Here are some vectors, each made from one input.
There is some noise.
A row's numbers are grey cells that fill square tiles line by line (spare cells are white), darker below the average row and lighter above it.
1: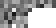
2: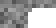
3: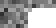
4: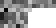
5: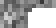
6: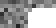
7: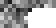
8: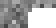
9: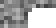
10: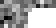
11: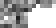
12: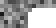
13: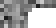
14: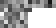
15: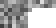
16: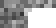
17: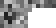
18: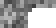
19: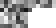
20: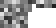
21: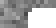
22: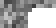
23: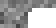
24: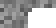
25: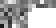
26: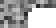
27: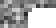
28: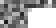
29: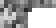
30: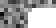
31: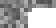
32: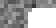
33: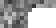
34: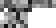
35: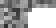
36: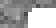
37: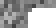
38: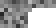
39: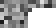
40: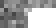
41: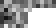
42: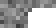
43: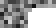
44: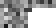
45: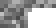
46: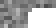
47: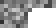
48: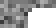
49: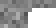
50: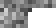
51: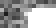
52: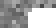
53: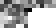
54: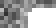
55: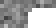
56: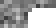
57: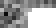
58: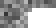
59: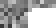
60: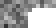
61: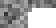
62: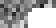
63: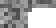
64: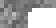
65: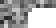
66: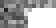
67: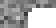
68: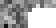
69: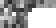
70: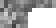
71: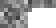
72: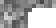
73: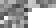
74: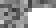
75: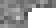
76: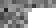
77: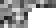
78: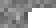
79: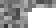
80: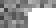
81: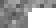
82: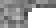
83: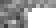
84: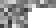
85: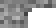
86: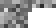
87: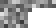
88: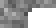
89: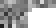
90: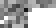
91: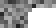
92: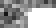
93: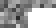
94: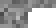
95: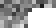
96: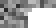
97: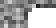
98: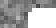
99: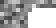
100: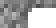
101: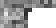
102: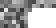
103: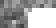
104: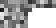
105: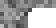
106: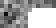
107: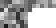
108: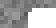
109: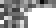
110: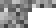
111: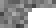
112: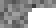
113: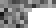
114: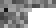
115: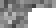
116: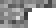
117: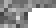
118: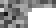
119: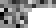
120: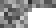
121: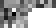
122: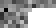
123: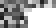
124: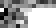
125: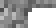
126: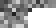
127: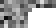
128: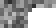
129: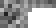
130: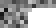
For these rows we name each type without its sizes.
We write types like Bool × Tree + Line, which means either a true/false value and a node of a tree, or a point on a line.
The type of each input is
Label.
